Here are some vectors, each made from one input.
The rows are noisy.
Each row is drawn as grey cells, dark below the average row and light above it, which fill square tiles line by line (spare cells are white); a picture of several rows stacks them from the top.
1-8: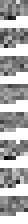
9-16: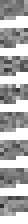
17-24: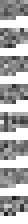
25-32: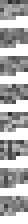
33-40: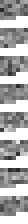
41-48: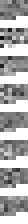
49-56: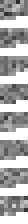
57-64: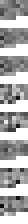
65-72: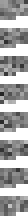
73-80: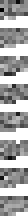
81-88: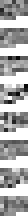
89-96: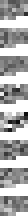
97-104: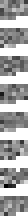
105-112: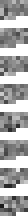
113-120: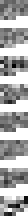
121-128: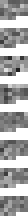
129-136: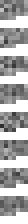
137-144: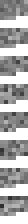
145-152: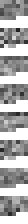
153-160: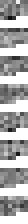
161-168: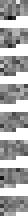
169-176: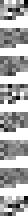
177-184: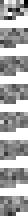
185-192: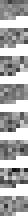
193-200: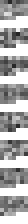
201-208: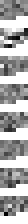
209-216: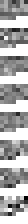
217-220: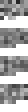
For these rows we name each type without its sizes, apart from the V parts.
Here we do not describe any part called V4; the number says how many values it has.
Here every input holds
a list of items, each a true/false value and a value of V4.
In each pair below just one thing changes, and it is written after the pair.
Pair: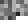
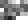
the true/false value in item 1 of the list
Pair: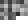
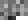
the value of V4 in item 1 of the list
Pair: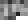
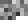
the value of V4 in item 1 of the list
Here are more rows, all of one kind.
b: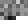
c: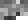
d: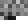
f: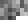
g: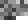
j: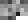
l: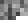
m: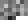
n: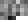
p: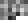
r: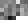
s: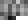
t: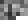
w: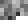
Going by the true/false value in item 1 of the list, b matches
d, g and m.
